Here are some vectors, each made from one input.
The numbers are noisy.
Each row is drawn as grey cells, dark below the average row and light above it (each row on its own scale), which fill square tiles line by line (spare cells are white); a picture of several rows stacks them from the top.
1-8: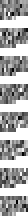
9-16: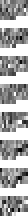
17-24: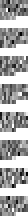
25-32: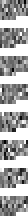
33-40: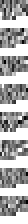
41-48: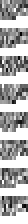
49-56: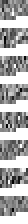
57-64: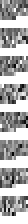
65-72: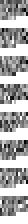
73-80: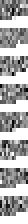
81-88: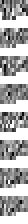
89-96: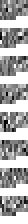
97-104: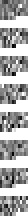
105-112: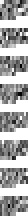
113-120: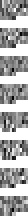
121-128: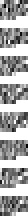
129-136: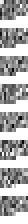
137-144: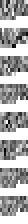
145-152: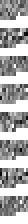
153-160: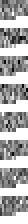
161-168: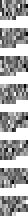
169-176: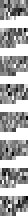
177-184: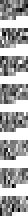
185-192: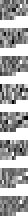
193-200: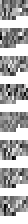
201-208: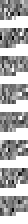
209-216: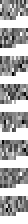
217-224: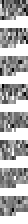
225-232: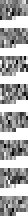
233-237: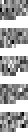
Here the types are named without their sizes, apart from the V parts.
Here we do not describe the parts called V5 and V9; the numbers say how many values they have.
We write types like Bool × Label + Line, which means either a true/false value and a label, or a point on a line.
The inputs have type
(Line + List(Bool × V5)) × V9.
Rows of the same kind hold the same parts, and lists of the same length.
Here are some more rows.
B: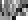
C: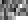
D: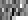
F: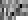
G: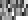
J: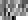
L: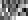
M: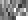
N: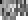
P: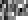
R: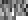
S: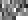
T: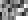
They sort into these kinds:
B, J
C, D, P
F, L, N
G, M, R, S, T

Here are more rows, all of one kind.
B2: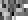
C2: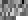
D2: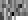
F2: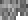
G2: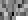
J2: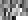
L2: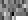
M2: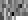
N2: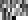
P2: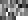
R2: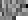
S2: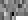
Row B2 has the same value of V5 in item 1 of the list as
F2 and J2.
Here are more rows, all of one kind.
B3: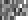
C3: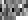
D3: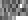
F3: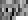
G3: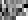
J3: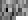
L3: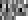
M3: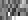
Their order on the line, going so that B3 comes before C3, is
B3, D3, G3, C3, F3, M3, J3, L3.
